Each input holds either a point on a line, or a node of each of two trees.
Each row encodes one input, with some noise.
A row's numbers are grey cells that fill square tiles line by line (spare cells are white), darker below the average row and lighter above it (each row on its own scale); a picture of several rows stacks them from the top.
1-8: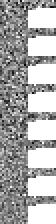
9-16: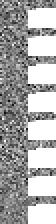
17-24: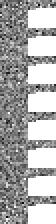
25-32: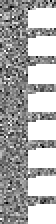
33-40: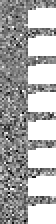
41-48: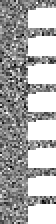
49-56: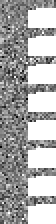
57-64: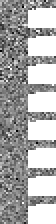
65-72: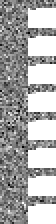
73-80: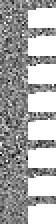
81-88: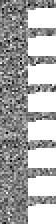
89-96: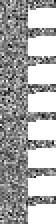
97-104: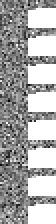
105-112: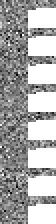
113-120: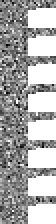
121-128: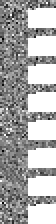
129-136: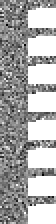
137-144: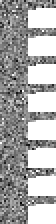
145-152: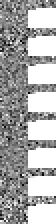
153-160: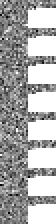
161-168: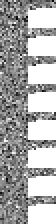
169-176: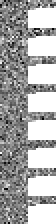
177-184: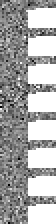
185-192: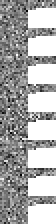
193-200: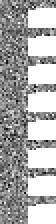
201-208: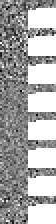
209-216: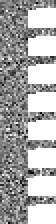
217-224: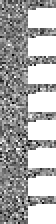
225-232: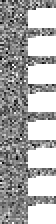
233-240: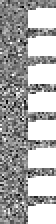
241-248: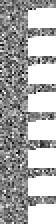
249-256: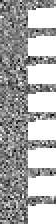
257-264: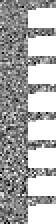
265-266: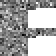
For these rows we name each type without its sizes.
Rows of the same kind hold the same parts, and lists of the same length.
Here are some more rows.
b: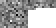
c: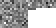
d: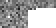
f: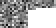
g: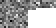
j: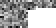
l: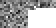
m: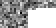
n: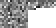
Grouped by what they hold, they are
b, d, l, n
c, f, g, j, m

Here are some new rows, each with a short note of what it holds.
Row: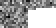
a point on a line
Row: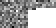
a node of each of two trees
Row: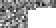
a node of each of two trees
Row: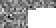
a node of each of two trees
